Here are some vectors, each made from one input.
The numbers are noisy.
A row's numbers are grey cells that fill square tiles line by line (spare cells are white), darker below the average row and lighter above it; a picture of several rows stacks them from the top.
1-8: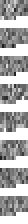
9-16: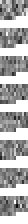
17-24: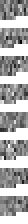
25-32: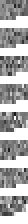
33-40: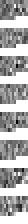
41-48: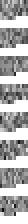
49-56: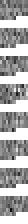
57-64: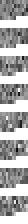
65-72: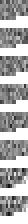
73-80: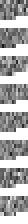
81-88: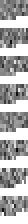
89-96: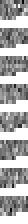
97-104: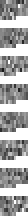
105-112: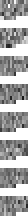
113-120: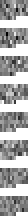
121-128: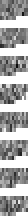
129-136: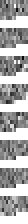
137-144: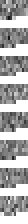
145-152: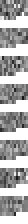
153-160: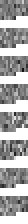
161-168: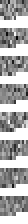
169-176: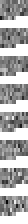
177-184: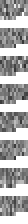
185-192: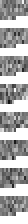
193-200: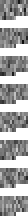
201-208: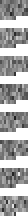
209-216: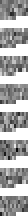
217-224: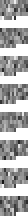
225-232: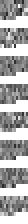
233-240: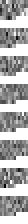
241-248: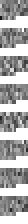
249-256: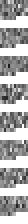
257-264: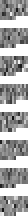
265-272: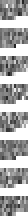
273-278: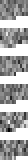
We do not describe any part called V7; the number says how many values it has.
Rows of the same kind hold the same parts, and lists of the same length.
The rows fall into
2 kinds.
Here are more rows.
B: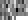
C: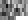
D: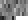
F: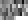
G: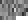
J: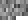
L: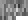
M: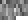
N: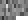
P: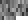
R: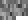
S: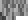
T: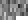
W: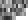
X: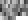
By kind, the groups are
B, C, F, W, X
D, G, J, L, M, N, P, R, S, T

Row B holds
a point on a 9-point line, four true/false values and a value of V7.
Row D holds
one of 5 labels, one of 8 labels, a point on a 9-point line and four true/false values.
